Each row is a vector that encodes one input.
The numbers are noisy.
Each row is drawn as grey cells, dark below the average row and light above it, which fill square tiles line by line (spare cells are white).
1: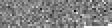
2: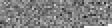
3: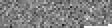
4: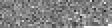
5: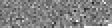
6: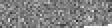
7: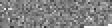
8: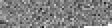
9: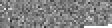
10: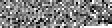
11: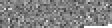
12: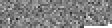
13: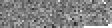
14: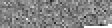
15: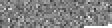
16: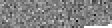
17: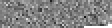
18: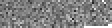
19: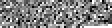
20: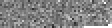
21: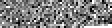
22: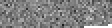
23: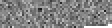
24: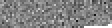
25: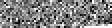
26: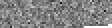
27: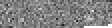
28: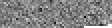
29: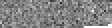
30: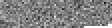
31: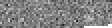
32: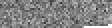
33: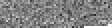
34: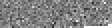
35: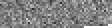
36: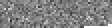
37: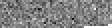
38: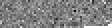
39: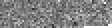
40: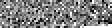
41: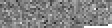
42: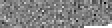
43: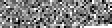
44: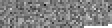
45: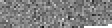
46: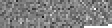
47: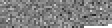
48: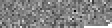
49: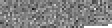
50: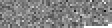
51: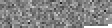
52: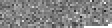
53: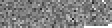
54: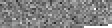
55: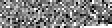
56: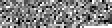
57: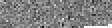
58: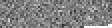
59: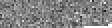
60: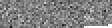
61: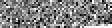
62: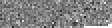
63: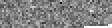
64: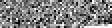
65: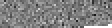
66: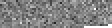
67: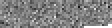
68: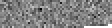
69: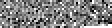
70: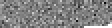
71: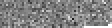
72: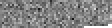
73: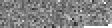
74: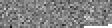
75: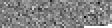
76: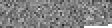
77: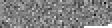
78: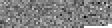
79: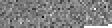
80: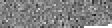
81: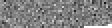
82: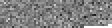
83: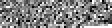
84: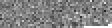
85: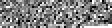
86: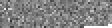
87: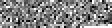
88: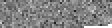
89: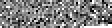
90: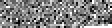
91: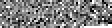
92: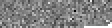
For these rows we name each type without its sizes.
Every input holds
either two labels and three true/false values, or a point on each of two lines.
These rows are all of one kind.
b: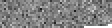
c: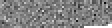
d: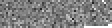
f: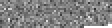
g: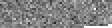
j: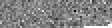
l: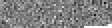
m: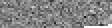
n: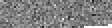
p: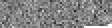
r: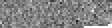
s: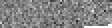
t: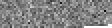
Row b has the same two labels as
p, r and s.
